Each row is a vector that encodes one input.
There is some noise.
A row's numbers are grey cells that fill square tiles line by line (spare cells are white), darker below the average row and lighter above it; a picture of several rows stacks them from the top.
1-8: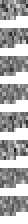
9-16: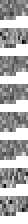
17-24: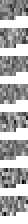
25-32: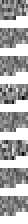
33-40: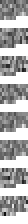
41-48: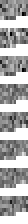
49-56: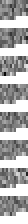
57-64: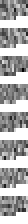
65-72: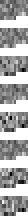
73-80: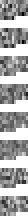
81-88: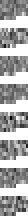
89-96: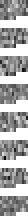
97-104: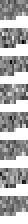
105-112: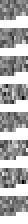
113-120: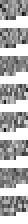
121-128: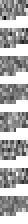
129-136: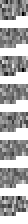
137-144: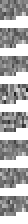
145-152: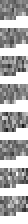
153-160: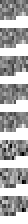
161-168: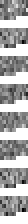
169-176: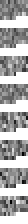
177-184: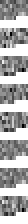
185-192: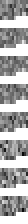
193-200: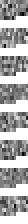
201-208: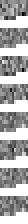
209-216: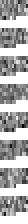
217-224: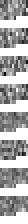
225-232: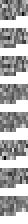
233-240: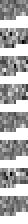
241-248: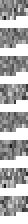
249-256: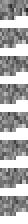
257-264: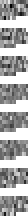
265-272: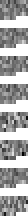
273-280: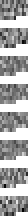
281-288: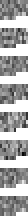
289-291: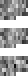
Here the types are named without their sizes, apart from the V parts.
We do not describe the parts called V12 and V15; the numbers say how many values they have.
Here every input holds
a true/false value, a value of V12 and a value of V15, together with either a point on a circle, or a fixed value.
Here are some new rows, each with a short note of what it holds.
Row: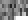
a true/false value, a value of V12 and a value of V15
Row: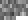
a true/false value, a value of V12 and a value of V15
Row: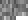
a true/false value, a value of V12 and a value of V15
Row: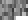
a true/false value, a value of V12 and a value of V15
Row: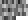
a point on a circle, a true/false value, a value of V12 and a value of V15
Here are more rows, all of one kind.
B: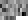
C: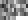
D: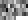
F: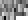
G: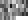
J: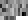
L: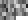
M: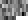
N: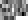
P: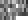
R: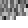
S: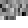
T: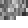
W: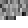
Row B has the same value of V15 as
D, G, J and S.
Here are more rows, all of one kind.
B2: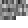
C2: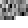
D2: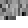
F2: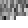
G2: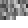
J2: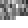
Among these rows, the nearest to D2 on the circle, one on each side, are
C2 and J2.
